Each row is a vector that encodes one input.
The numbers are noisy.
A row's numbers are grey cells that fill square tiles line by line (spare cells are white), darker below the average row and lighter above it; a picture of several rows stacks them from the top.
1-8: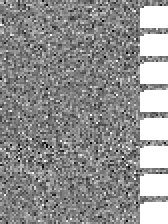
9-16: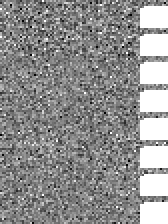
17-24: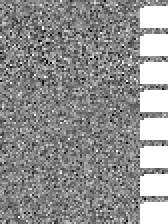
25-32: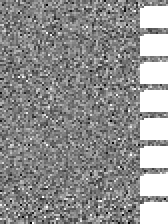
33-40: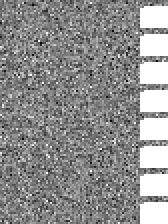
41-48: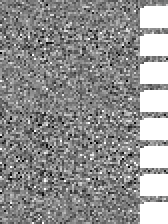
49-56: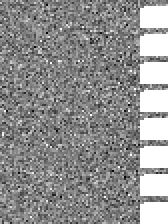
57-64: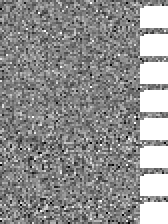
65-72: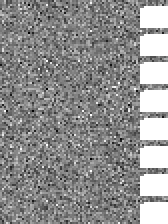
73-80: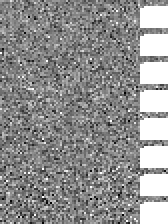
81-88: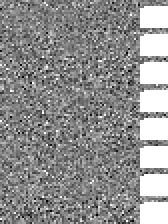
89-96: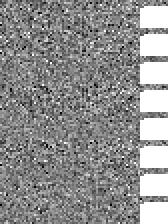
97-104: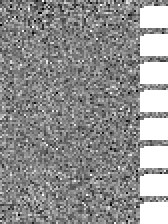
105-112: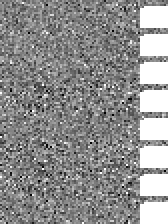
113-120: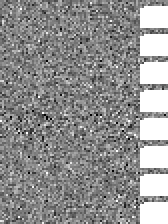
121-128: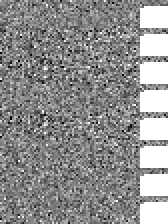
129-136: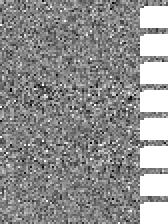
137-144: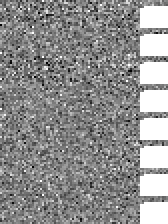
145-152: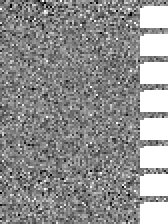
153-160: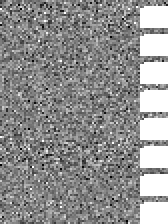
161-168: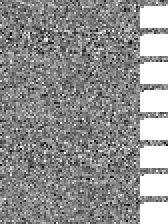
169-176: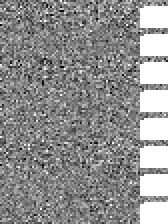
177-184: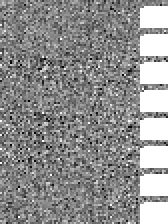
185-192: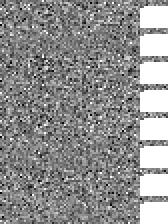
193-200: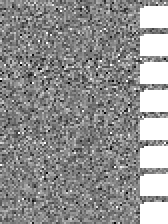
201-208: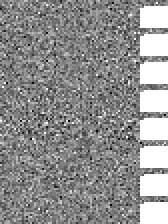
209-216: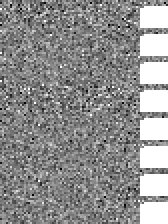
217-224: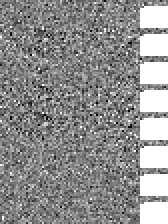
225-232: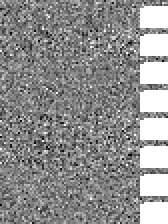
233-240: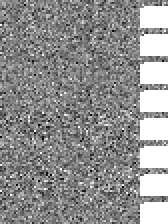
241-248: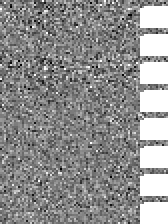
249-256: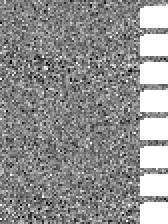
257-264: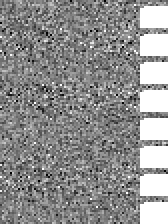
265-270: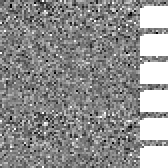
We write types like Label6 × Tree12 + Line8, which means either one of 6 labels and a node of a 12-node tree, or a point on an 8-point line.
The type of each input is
(Bool × Circle6 × (Circle6 + Unit) × Line8 + Circle11) × Tree9.
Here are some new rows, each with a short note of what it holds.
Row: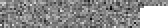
a point on each of two 6-point circles, a point on an 8-point line, a node of a 9-node tree and a true/false value
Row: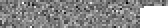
a point on a 6-point circle, a point on an 8-point line, a node of a 9-node tree and a true/false value
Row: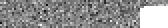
a point on each of two 6-point circles, a point on an 8-point line, a node of a 9-node tree and a true/false value
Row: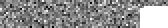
a point on an 11-point circle and a node of a 9-node tree
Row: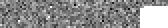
a point on each of two 6-point circles, a point on an 8-point line, a node of a 9-node tree and a true/false value
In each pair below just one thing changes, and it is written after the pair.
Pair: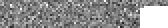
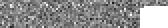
the place on the 6-point circle
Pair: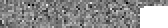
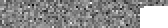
the place on the 8-point line
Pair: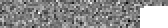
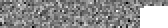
the place on the 8-point line
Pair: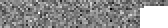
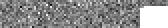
the node of the tree
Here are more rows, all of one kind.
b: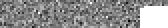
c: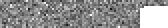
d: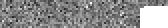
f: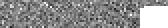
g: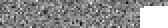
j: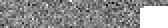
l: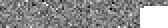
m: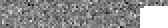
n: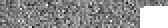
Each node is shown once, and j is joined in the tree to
d, l and m.
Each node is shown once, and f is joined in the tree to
m.
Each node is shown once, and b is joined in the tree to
g.
